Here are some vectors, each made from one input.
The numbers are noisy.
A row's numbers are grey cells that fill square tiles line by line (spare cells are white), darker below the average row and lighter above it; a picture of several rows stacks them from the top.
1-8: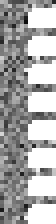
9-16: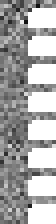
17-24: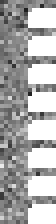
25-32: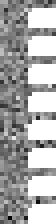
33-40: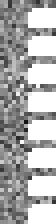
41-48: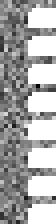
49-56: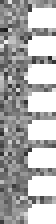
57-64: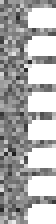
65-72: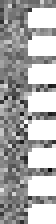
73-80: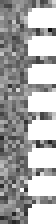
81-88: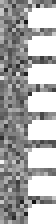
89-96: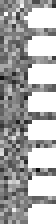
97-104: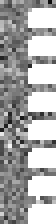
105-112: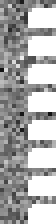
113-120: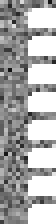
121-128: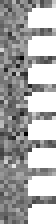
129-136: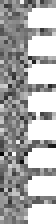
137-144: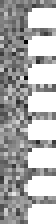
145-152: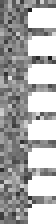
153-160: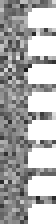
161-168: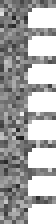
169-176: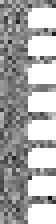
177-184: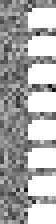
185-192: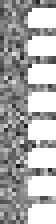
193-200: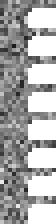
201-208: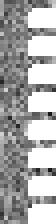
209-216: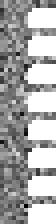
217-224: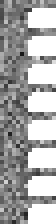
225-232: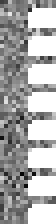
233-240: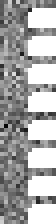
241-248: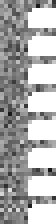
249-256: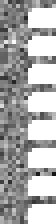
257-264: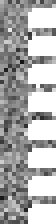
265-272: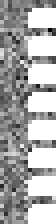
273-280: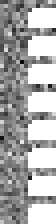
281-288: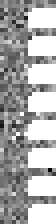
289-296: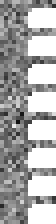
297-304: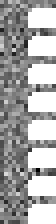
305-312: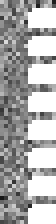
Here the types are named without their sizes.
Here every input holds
a node of a tree, together with either a label, or a point on a line.
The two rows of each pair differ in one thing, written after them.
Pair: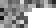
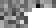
the node of the tree
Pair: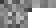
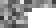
the label
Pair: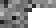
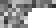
the node of the tree
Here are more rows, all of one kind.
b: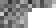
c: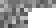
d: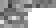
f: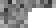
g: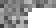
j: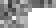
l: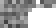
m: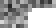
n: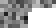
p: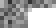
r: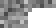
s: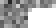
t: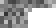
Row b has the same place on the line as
g, j and r.
